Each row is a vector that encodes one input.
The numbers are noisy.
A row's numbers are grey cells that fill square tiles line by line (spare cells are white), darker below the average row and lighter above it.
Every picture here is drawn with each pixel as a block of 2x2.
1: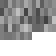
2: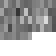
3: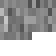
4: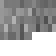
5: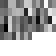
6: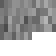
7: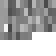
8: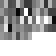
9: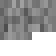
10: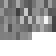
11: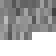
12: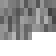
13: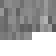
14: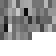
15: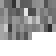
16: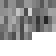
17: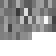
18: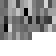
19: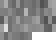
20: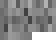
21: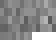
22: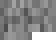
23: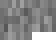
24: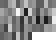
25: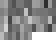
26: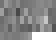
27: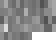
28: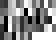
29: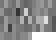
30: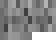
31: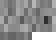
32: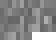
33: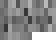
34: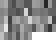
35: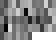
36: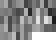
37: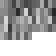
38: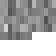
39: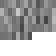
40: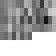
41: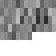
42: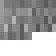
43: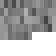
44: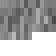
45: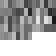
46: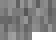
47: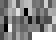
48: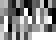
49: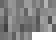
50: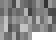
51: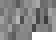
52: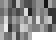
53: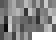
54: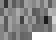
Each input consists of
either one of 8 labels, or three true/false values.
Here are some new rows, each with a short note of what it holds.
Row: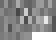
three true/false values
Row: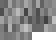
one of 8 labels
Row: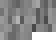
one of 8 labels
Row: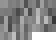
three true/false values
